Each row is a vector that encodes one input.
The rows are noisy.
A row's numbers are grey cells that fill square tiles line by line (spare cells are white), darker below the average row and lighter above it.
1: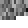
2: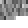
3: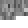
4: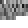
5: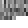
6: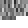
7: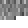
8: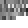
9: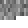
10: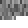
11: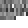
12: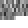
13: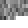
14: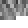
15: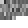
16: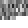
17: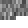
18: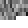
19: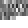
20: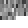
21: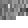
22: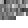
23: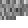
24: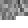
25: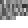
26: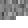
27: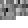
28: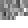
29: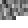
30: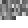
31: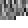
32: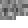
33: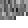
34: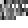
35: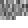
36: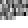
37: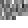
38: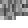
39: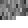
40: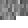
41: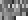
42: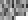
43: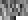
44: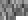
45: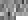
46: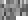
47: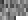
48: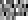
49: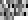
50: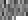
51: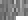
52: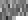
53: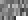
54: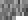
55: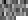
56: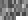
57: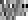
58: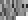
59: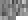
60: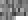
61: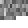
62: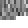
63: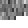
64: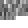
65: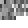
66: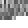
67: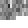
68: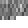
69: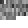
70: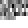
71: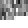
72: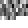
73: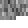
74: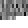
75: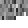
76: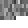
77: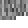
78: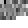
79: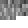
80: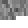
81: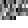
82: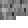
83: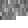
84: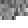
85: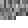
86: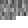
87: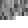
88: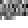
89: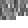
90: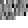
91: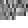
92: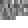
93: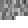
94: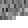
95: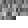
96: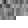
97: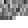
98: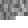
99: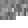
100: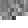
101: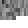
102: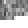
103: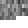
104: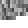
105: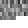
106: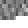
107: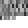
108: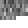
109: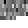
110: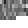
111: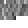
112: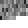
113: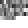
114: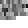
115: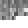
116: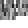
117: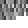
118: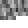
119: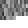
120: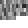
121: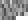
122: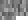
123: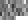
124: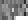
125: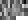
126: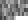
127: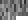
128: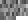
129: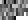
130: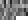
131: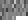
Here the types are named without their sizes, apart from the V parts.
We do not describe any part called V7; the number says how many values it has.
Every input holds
a label and a true/false value, together with either a node of a tree, or a value of V7.
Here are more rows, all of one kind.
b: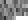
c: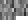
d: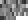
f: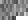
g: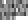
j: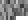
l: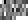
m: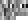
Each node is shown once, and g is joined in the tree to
d and j.
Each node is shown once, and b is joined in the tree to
c.
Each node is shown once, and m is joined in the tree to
l.
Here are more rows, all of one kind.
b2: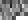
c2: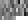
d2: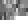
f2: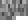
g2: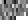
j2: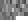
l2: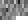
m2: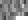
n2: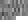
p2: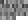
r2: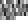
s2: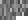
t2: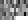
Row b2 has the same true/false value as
g2 and r2.
